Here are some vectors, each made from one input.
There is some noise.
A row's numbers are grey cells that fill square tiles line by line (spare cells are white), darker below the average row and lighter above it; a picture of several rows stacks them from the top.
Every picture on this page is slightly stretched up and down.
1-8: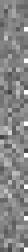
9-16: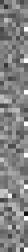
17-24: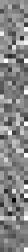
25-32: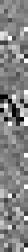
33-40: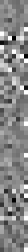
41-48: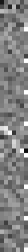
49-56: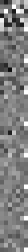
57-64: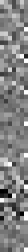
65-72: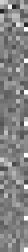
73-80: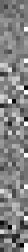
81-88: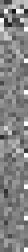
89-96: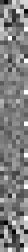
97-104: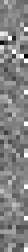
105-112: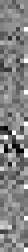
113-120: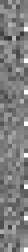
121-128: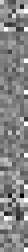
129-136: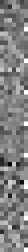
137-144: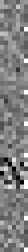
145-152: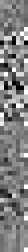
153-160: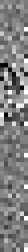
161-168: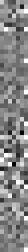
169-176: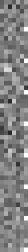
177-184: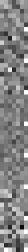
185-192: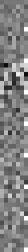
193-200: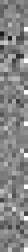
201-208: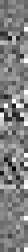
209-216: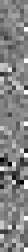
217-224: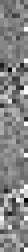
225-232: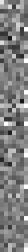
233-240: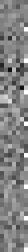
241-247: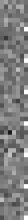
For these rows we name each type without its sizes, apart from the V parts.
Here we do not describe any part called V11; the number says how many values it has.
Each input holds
either a point on a line, or a list of items, each a label and a value of V11.
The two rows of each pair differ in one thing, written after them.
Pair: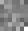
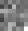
the label in item 2 of the list
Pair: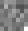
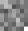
the label in item 2 of the list
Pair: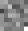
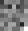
the label in item 2 of the list
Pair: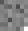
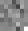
the value of V11 in item 1 of the list
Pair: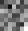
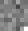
the label in item 1 of the list
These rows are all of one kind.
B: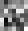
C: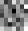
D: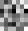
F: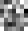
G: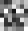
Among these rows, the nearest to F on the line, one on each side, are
D and G.
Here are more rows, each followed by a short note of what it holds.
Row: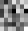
a point on a line
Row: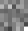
a list of one item
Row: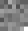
a list of two items
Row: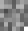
a list of one item
